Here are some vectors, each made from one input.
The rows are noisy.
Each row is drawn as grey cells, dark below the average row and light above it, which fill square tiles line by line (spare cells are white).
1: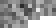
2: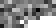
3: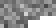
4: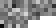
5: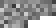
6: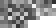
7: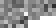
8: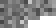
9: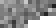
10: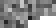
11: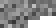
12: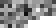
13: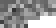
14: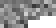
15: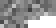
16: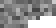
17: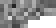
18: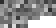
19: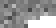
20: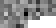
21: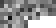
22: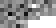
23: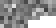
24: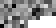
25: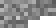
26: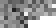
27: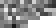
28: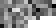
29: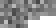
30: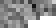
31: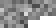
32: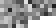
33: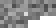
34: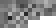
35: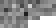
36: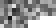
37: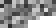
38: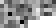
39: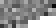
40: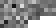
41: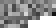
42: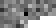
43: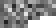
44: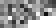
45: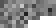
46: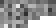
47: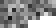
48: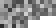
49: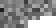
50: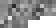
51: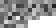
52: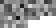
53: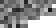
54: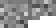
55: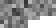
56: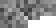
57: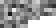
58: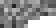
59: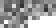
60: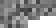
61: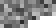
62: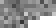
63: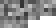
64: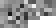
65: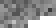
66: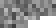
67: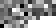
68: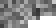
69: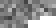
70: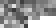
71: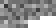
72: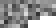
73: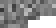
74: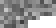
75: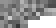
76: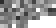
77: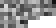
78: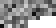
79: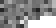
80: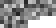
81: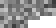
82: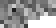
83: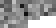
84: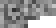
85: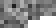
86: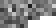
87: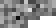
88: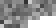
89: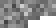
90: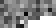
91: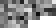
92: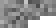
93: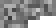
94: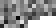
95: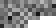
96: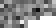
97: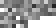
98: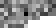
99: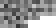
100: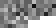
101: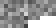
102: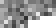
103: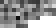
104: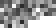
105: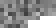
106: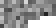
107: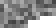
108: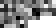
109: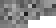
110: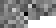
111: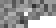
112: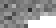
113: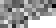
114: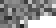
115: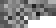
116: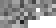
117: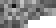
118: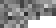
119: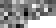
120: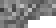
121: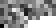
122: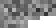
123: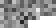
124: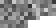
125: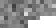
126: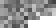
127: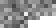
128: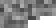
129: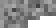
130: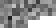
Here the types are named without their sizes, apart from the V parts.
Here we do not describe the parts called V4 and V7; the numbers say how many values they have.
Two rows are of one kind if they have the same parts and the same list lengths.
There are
4 kinds of row.
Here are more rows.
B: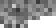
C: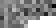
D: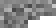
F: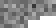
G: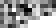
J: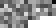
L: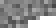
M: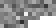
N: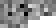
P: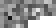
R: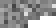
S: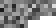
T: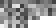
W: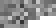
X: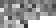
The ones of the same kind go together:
B, C, F
D, L, M, P, R, S
G, N, T, X
J, W

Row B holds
four true/false values and a value of V7.
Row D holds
a point on a line and four true/false values.
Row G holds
a value of V4 and a value of V7.
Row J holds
a point on a line and a value of V4.
